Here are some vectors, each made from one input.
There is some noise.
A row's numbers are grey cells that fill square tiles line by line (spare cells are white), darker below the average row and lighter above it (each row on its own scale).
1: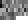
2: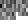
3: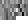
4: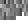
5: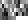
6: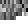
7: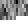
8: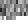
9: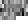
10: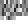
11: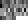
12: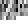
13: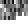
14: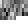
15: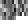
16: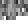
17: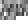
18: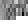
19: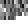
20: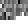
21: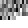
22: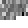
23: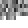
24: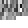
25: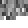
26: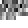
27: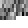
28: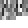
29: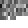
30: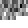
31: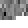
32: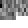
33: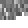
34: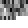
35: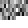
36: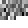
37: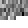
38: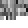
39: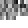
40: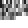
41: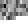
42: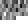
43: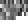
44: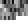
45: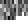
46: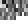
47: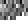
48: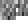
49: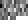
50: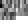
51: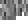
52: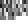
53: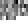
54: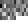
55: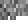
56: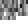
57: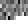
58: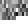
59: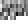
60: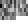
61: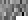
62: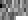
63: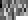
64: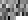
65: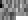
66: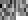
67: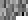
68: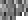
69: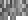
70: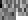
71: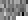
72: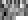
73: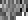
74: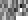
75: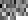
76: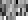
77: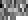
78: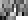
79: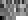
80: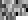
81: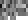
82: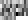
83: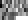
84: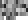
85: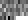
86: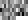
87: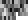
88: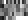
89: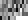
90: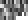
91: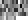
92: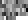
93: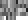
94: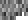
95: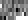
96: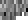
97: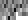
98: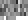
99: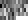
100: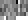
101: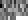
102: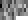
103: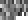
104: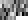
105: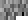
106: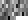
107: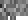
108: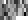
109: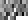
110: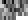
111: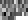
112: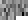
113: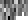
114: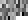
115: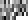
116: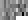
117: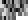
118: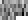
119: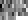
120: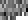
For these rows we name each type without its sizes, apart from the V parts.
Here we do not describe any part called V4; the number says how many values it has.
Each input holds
a value of V4, together with either two labels, or a list of points on a line.
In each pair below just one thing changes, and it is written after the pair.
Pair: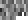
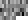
the value of V4
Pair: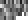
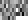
the value of V4
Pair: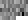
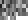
the value of V4
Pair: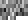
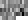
the place on the line in item 1 of the list
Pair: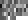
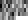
the place on the line in item 1 of the list
